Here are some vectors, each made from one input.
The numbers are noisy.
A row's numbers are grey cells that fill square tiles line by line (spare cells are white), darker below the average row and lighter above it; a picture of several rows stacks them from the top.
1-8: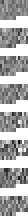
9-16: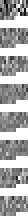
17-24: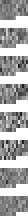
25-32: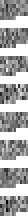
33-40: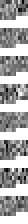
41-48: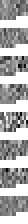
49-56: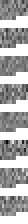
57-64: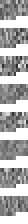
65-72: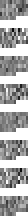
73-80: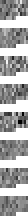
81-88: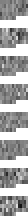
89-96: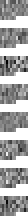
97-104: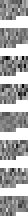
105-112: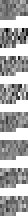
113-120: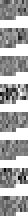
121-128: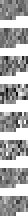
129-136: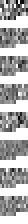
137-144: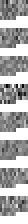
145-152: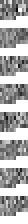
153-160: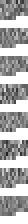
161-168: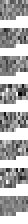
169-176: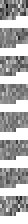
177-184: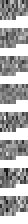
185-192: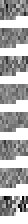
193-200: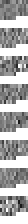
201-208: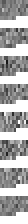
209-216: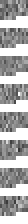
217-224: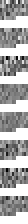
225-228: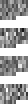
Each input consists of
a point on a 14-point line and a true/false value.
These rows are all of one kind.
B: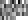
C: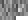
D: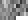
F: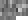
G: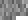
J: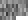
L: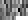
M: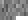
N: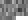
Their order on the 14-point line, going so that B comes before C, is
D, L, J, N, M, B, F, C, G.
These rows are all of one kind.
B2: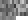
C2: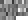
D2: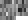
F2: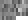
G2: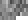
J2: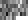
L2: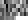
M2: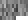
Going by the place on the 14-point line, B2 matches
C2 and J2.
